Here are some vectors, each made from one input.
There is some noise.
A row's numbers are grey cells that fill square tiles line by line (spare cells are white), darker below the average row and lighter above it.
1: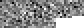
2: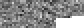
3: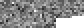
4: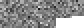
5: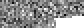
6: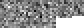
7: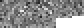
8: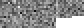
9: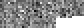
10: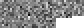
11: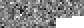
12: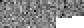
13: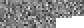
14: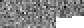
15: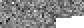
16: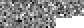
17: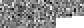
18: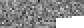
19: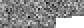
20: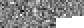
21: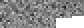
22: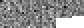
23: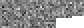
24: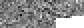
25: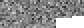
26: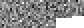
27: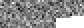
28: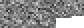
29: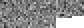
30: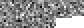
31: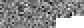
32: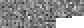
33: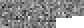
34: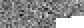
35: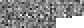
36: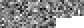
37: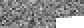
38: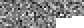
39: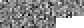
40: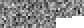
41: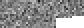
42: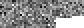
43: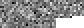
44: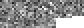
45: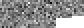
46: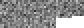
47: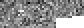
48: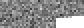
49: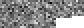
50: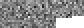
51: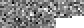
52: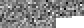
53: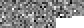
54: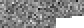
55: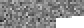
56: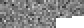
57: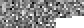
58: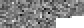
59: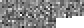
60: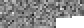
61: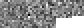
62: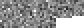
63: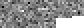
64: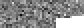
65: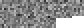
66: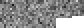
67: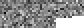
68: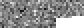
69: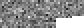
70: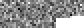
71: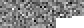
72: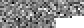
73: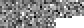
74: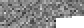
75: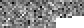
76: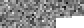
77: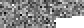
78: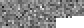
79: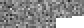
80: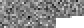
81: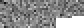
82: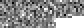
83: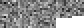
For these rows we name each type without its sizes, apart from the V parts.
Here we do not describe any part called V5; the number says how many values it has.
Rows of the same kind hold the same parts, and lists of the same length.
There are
2 kinds of row.
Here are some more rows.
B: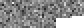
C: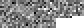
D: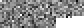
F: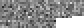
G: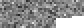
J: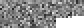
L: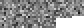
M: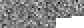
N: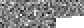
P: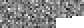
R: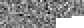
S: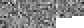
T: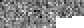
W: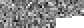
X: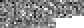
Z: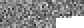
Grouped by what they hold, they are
B, G, L, M, N, R, W
C, D, F, J, P, S, T, X, Z

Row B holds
a point on a line and a value of V5.
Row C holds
a point on each of two lines.
